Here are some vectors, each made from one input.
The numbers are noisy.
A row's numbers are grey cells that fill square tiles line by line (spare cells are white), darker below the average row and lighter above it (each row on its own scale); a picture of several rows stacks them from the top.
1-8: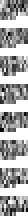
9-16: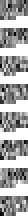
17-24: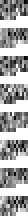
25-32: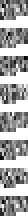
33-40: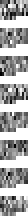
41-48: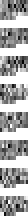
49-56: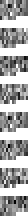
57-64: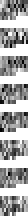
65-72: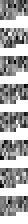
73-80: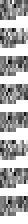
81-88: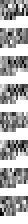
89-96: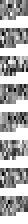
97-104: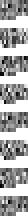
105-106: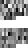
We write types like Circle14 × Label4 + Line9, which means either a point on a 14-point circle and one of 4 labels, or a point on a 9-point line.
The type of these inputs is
Line10 + Tree12.
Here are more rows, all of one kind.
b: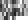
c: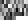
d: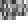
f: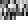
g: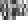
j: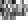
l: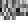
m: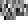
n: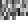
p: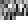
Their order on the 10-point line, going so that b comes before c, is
j, d, g, b, n, l, m, c, p, f.
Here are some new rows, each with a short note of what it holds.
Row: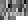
a node of a 12-node tree
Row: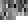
a node of a 12-node tree
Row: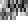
a node of a 12-node tree
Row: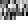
a point on a 10-point line
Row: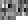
a node of a 12-node tree
